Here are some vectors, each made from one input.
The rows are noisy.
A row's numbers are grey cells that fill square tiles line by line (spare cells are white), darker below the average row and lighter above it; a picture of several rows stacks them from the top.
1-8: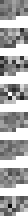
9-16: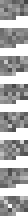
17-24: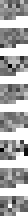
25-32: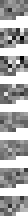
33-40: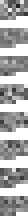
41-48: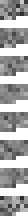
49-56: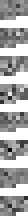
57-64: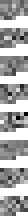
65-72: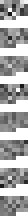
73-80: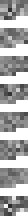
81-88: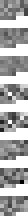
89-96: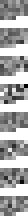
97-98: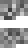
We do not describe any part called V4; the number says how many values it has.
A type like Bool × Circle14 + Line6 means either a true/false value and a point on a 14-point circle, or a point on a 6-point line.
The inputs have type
List2(Label5 × V4).
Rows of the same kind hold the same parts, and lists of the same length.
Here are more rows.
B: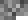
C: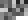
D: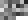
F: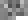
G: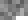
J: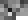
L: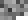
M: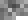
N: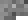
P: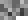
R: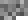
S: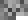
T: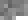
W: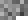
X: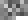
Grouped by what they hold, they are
B, J, L, N, P, R, S, W
C
D, F, G, M, T, X

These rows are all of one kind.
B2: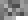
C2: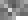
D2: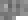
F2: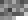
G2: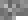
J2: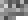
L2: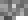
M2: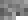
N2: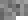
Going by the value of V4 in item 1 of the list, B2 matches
C2 and F2.
